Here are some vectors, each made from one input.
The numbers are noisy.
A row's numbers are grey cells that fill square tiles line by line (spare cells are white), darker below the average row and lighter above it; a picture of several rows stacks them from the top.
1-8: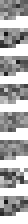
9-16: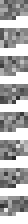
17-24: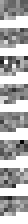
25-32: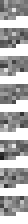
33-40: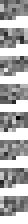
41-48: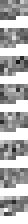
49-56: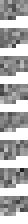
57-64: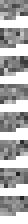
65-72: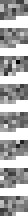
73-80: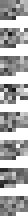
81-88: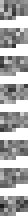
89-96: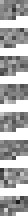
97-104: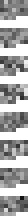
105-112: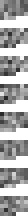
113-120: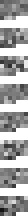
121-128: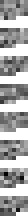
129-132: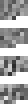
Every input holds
a list of up to two items, each either a point on a 4-point line and a true/false value, or a point on a 5-point line.
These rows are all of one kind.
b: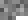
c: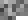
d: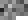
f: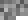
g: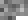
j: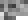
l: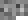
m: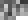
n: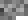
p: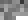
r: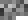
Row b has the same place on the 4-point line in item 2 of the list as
d, g, m and p.
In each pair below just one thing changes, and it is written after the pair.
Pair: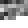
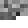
the true/false value in item 1 of the list
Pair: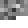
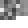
the true/false value in item 1 of the list
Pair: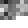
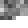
the place on the 4-point line in item 2 of the list
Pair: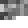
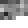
the true/false value in item 2 of the list
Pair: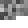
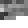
the place on the 4-point line in item 2 of the list
